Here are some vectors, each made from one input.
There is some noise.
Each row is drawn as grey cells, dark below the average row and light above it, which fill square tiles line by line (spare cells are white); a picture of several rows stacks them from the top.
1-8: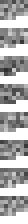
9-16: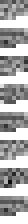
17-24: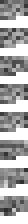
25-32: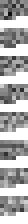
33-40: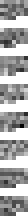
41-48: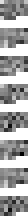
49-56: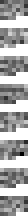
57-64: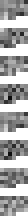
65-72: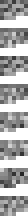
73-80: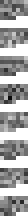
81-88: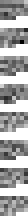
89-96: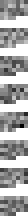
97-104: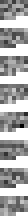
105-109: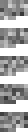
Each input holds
either a point on a 5-point circle, or a point on a 4-point line, or a point on a 7-point line.
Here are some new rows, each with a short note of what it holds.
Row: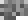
a point on a 7-point line
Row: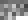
a point on a 5-point circle
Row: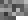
a point on a 7-point line
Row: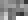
a point on a 4-point line
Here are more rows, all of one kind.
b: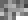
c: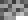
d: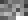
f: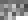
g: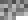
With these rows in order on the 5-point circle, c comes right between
d and g.
